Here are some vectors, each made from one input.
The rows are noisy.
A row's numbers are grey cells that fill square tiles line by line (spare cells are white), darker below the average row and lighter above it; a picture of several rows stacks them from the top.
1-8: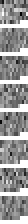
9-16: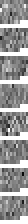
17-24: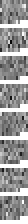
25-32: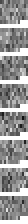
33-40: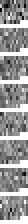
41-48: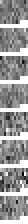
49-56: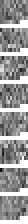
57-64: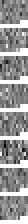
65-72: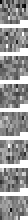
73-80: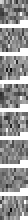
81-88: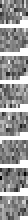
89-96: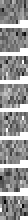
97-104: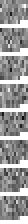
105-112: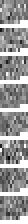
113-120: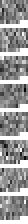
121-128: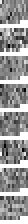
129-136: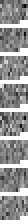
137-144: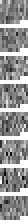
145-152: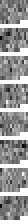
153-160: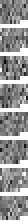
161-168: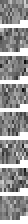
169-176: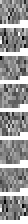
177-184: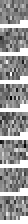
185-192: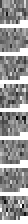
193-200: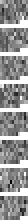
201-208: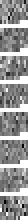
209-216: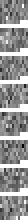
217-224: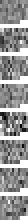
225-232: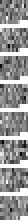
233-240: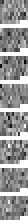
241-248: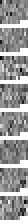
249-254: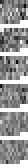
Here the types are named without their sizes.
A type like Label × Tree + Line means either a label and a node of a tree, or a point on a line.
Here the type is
Bool × List(Circle).
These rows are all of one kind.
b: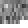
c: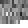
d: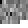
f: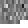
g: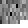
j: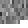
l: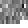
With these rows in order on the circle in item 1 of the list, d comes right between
g and j.
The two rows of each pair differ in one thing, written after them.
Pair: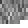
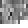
the true/false value
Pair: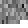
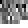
the place on the circle in item 1 of the list
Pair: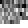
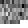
the place on the circle in item 1 of the list
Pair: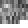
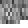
the place on the circle in item 1 of the list
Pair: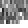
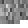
the place on the circle in item 1 of the list
